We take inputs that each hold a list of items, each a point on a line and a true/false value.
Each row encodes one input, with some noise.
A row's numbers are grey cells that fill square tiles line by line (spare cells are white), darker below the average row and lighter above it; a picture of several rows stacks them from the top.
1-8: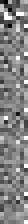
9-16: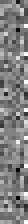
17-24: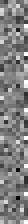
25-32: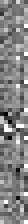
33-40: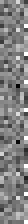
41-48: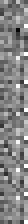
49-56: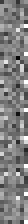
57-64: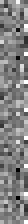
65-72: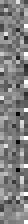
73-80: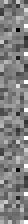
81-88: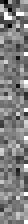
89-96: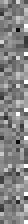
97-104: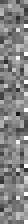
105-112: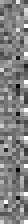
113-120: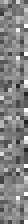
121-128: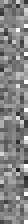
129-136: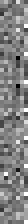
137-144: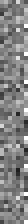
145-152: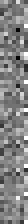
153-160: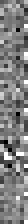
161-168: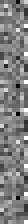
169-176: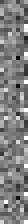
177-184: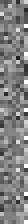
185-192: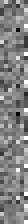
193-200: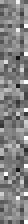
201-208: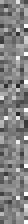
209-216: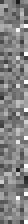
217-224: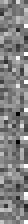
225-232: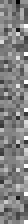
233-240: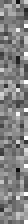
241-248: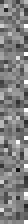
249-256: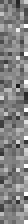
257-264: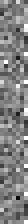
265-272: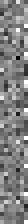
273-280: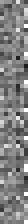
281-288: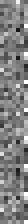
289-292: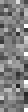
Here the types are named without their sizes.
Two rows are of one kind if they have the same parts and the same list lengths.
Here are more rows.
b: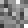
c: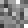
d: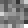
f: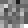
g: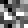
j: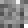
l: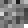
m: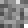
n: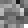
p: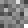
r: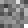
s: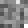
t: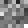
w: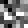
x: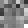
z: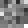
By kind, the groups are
b, c, j, m, p, r, s, x
d, f, l, n, t, z
g, w

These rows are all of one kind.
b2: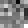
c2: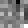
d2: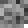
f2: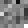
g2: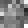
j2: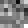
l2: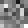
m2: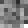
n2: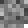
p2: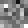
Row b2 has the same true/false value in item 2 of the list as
c2, f2, g2 and j2.
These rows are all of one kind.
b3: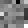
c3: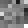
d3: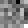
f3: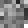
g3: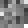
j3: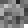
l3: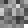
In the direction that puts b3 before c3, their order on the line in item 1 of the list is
f3, d3, b3, c3, j3, g3, l3.
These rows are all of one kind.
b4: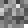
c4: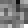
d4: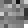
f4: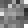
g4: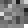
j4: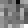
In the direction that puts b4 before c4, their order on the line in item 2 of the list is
j4, d4, b4, c4, g4, f4.
